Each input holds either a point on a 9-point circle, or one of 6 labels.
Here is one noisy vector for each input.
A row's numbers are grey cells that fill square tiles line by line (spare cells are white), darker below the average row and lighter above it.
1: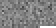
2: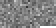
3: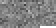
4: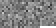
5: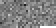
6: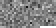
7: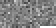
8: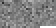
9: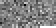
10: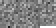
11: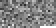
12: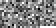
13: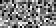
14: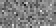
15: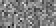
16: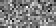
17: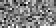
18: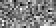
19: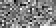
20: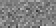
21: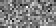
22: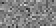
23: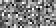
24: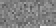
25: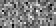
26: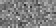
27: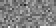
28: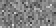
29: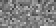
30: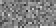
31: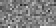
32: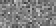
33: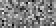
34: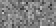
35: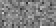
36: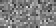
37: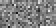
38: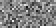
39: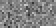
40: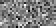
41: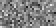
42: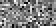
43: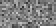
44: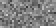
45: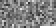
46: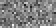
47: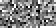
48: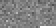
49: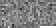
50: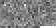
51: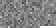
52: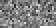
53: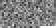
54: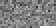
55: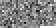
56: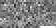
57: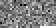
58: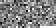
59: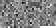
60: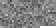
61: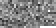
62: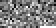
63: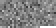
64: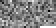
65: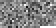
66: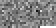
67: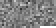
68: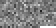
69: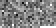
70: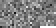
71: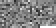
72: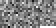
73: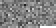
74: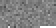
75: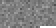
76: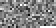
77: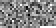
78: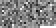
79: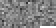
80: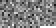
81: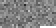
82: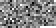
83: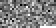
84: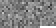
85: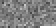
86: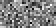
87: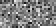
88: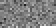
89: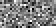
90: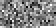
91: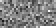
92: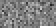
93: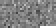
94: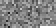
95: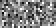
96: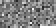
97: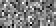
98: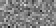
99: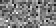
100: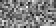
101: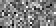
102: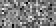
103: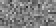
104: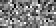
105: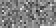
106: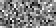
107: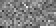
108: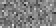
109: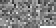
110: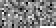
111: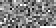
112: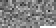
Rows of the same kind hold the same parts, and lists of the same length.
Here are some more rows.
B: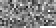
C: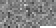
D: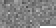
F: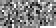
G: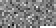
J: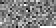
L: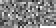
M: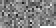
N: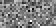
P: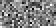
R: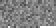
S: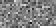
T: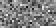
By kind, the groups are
B, D, L, M, N, P, R, S, T
C, F, G, J

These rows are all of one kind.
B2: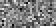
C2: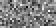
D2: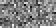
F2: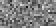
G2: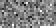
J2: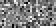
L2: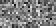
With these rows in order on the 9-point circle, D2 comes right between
C2 and F2.
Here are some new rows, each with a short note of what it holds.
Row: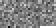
one of 6 labels
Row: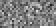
a point on a 9-point circle
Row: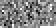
one of 6 labels
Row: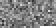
a point on a 9-point circle
